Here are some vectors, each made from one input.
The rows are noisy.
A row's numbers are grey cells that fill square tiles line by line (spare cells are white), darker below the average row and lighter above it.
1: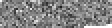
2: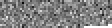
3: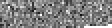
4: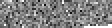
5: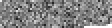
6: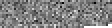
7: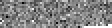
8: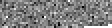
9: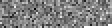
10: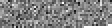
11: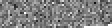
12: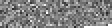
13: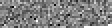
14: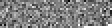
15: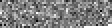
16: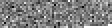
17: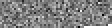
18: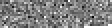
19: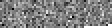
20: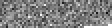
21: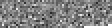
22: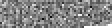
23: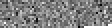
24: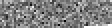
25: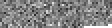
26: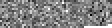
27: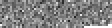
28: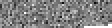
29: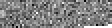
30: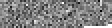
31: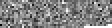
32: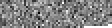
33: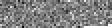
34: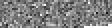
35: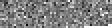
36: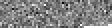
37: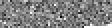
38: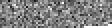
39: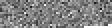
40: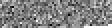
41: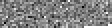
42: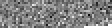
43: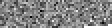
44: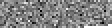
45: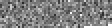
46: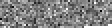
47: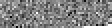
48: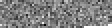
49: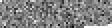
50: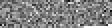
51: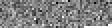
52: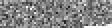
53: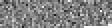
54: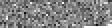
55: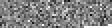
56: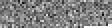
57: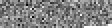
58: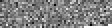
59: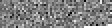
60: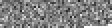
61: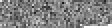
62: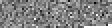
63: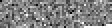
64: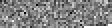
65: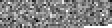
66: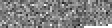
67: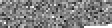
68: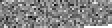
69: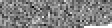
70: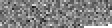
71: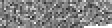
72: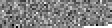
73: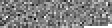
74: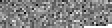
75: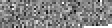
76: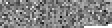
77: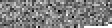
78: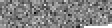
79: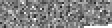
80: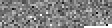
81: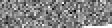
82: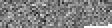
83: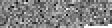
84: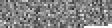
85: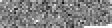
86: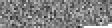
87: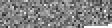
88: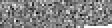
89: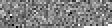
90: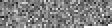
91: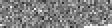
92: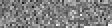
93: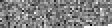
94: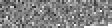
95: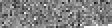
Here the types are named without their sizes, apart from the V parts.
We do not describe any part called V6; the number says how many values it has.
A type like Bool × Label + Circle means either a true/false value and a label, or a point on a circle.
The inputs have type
Label × (Line + V6).
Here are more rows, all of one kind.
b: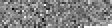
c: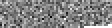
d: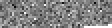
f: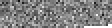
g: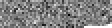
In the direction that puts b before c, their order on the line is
f, d, b, g, c.
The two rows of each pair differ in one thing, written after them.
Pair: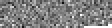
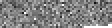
the label
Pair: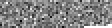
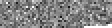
the label
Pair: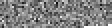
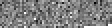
the label
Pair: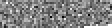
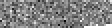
the label
